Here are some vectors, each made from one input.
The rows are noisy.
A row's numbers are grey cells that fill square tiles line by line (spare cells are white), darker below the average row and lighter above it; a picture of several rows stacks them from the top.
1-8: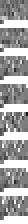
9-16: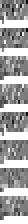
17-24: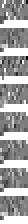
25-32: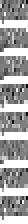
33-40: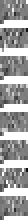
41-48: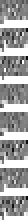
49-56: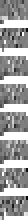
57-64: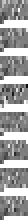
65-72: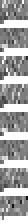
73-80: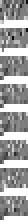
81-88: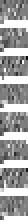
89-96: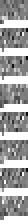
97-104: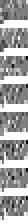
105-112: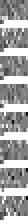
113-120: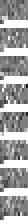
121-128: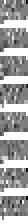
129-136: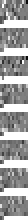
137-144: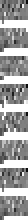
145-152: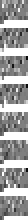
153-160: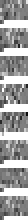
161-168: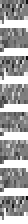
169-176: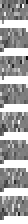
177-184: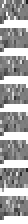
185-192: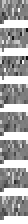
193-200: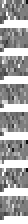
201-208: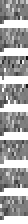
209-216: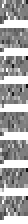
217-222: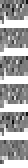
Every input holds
a point on a 14-point circle.
